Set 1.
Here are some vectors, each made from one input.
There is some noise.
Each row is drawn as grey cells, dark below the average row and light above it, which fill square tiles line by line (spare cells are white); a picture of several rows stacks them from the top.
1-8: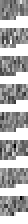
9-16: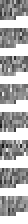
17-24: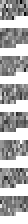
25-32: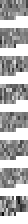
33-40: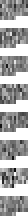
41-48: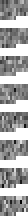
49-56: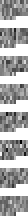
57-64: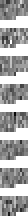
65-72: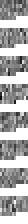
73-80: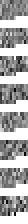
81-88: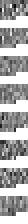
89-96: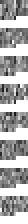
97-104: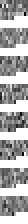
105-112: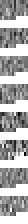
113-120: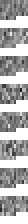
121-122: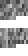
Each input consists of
either two labels (each one of 6), or a point on an 11-point line.
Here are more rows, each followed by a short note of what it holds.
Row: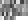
two labels (each one of 6)
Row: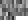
two labels (each one of 6)
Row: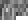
a point on an 11-point line
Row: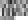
two labels (each one of 6)
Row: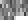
a point on an 11-point line
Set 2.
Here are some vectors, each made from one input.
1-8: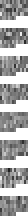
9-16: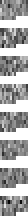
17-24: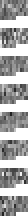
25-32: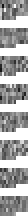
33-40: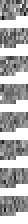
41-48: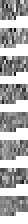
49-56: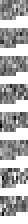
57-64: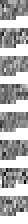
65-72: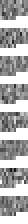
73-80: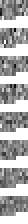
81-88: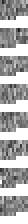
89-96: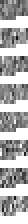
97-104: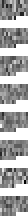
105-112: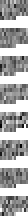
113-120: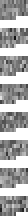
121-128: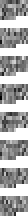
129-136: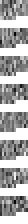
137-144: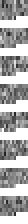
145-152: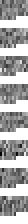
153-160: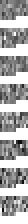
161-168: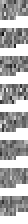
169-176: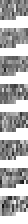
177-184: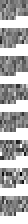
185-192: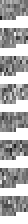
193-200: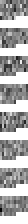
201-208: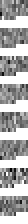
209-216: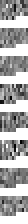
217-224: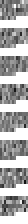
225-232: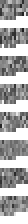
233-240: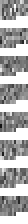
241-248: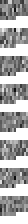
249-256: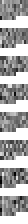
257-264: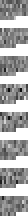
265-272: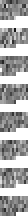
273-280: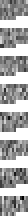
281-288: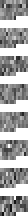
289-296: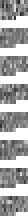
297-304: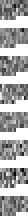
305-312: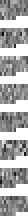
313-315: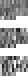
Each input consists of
one of 6 labels, together with either one of 6 labels, or a point on an 11-point line.
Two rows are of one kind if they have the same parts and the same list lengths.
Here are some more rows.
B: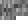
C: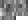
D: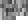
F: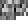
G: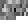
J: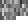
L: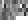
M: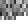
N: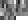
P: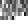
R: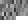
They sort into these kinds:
B, L, M
C, D, F, G, J, N, P, R

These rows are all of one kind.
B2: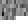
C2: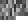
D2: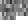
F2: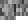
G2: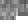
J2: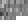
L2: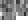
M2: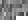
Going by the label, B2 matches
C2 and F2.
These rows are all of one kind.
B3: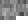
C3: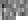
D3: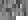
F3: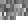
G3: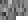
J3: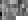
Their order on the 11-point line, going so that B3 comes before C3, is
G3, J3, D3, F3, B3, C3.
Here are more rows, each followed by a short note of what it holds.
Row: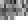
one of 6 labels and a point on an 11-point line
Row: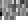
one of 6 labels and a point on an 11-point line
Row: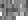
two labels (each one of 6)
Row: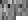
two labels (each one of 6)
